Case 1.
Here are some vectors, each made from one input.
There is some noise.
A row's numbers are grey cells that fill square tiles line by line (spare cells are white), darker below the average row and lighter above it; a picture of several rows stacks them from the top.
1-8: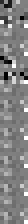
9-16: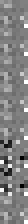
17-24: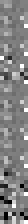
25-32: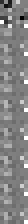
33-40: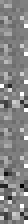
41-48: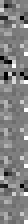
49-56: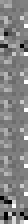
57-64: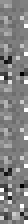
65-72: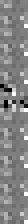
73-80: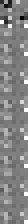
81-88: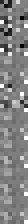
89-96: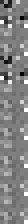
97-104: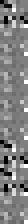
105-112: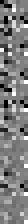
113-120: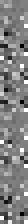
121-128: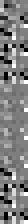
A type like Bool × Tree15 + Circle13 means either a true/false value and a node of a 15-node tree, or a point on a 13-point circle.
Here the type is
Label5.
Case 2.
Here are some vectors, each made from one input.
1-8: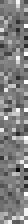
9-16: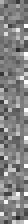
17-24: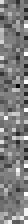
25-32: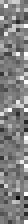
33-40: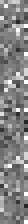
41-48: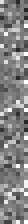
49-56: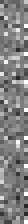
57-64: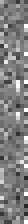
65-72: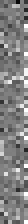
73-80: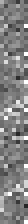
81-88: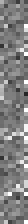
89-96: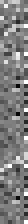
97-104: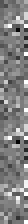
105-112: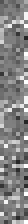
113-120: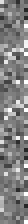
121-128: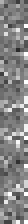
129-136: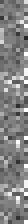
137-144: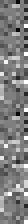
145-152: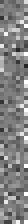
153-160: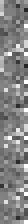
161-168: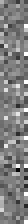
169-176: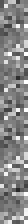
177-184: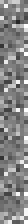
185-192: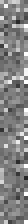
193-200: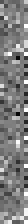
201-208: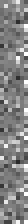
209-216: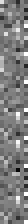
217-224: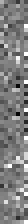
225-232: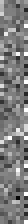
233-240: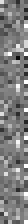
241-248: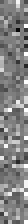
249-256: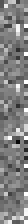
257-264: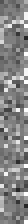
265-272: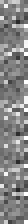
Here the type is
Line12.
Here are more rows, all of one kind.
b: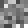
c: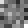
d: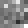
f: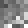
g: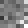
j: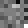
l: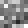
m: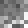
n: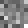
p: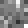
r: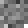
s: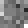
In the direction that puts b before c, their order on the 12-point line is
b, l, d, p, r, j, c, s, n, g, m, f.
